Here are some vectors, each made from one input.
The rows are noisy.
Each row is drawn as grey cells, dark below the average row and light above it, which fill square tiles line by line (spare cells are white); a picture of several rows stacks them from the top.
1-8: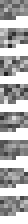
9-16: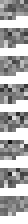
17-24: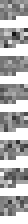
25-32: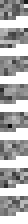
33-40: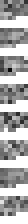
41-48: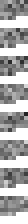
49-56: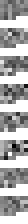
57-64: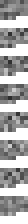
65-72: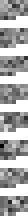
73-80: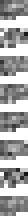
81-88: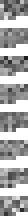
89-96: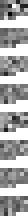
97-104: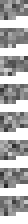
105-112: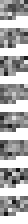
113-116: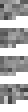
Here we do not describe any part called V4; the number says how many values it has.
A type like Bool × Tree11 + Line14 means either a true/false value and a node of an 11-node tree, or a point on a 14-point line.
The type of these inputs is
Line6 + (Tree7 + Unit) × V4.
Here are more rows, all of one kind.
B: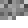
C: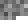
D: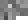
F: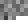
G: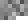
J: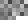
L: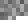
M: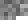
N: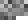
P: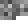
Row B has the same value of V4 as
G, J, L and M.
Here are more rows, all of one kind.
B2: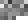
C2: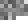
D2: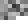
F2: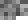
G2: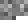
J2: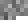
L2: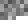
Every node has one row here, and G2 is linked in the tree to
F2 and J2.
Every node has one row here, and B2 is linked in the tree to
D2.
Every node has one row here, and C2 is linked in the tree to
J2 and L2.
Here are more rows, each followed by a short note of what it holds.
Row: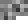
a node of a 7-node tree and a value of V4
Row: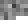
a value of V4
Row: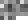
a point on a 6-point line
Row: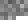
a node of a 7-node tree and a value of V4
